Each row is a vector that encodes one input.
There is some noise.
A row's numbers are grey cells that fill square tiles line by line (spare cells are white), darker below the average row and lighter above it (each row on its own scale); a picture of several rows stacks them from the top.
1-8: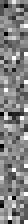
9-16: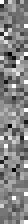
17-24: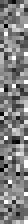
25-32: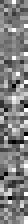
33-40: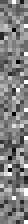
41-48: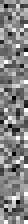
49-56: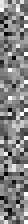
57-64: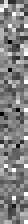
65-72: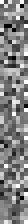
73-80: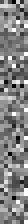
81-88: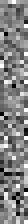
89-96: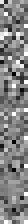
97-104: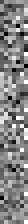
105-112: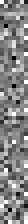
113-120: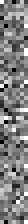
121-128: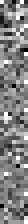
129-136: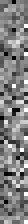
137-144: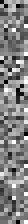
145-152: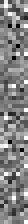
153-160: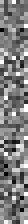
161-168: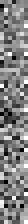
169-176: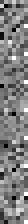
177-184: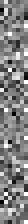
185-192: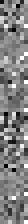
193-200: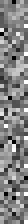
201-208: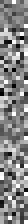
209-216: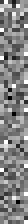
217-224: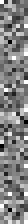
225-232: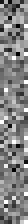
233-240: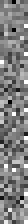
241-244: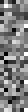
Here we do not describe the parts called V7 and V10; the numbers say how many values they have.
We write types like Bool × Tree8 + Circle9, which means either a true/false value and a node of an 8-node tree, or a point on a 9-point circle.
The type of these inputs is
(Bool × Bool × Bool + V10) × (Line9 + V7).
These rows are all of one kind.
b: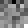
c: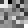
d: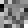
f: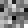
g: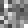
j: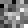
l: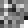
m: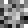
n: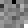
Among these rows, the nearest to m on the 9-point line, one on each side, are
b and l.
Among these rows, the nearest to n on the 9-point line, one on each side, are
d and j.
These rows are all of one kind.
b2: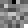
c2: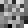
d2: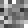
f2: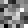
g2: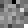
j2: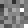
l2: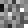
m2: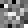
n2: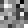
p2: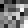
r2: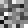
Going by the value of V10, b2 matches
l2 and p2.
